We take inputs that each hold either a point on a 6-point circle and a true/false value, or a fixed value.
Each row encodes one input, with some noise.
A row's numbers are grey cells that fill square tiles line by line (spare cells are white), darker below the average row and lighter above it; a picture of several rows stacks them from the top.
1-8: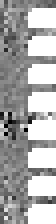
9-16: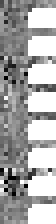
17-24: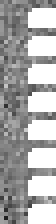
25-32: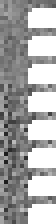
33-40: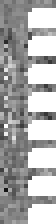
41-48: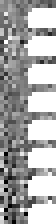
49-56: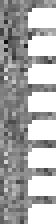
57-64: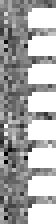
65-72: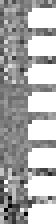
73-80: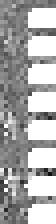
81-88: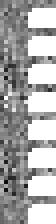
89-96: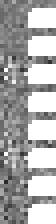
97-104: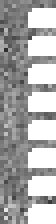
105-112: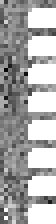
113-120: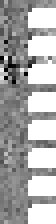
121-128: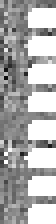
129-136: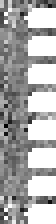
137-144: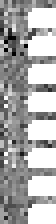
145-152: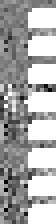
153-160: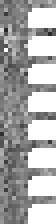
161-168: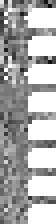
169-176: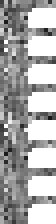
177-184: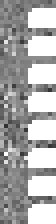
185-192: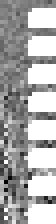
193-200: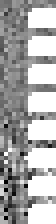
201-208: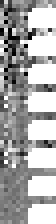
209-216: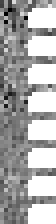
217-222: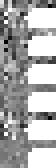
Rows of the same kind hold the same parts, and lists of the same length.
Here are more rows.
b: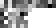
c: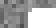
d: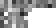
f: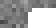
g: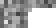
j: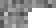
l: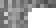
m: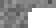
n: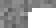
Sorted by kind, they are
b, c, d, g, j, l, m, n
f

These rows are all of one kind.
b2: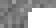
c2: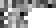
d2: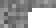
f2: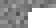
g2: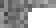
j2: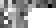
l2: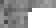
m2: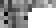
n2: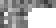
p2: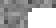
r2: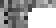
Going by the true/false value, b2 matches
f2, j2 and n2.
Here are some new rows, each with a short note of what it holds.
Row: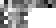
a point on a 6-point circle and a true/false value
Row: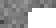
a fixed value
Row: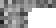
a fixed value
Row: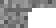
a point on a 6-point circle and a true/false value
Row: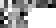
a fixed value
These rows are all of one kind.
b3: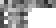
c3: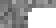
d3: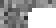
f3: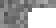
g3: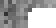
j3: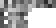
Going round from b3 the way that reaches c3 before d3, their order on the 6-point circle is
b3, g3, c3, j3, d3, f3.
